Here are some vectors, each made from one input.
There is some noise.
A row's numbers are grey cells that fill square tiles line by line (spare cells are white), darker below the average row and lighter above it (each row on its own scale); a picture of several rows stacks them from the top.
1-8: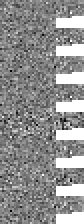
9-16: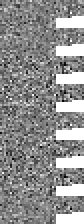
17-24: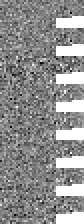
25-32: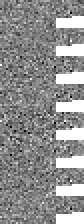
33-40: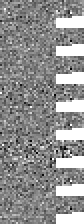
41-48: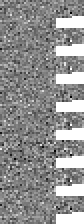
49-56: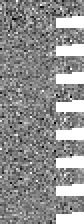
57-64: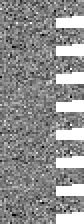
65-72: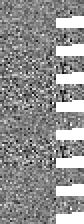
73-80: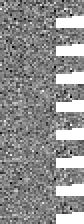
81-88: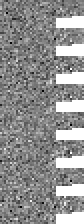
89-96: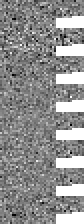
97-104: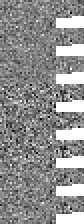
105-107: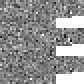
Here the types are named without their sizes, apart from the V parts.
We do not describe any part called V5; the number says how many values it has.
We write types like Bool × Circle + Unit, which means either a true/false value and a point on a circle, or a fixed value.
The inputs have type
(Circle + Line) × V5 × V5.
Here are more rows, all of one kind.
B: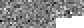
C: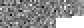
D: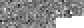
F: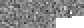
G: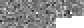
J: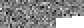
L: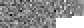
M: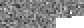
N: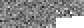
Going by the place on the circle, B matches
D and G.
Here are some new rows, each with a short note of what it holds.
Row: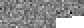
a point on a line and two values of V5
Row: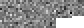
a point on a line and two values of V5
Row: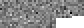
a point on a line and two values of V5
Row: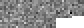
a point on a line and two values of V5
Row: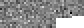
a point on a line and two values of V5
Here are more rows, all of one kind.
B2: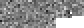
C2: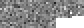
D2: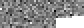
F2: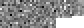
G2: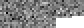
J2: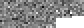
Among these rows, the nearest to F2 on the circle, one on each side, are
C2 and D2.
